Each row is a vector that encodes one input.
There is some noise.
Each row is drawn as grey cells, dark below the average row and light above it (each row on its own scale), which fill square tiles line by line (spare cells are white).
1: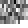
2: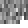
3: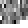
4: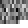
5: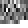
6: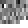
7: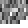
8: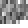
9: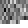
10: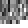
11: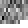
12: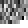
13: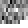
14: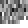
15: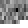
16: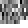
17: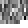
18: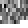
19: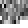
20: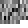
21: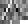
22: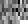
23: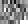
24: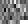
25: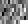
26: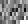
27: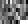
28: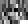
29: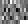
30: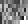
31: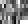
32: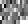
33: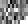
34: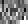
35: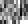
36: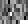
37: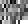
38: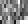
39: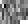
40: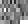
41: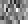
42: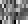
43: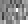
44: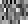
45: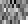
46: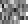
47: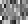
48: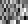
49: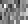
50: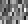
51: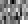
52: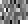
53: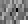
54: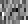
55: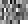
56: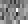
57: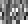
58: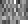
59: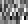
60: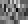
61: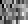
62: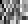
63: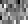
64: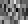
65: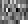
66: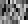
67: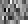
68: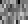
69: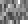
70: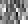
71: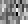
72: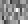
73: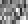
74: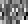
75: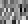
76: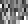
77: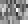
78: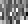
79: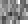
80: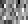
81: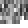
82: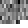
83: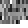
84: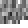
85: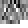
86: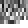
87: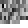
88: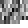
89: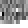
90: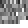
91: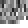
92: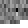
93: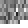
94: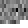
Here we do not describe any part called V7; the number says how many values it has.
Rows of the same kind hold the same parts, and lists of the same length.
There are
2 kinds of row.
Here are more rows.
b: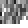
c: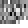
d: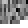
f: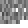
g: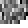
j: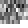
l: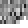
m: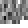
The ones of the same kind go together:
b, c, f, j, l, m
d, g

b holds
a true/false value and a value of V7.
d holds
a point on a 6-point circle and a true/false value.
